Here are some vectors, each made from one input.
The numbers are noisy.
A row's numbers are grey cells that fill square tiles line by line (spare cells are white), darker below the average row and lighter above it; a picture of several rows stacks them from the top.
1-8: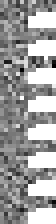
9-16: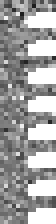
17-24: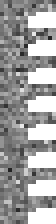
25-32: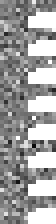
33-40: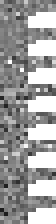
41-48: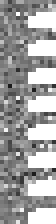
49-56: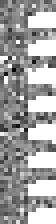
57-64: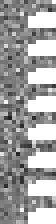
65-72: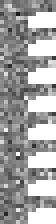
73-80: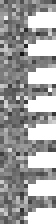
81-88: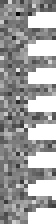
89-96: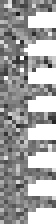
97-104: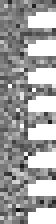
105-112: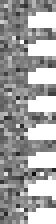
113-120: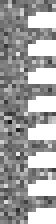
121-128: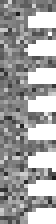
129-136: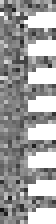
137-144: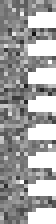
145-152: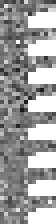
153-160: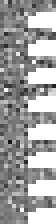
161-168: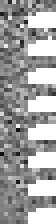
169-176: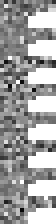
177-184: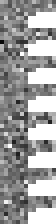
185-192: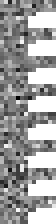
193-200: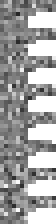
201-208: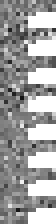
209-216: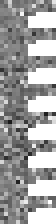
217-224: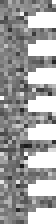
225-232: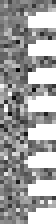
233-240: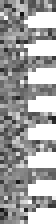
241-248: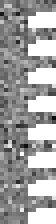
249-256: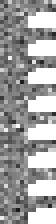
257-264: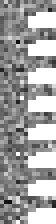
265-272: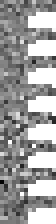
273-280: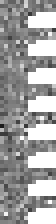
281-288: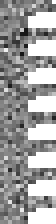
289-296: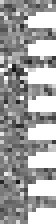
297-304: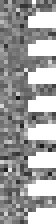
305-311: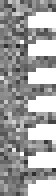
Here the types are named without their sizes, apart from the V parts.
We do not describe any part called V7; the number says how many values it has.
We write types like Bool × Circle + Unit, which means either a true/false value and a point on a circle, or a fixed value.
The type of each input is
List(Bool × V7).
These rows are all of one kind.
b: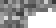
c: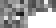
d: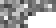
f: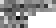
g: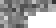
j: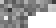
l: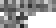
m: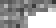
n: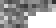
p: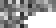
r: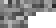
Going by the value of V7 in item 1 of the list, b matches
c and j.
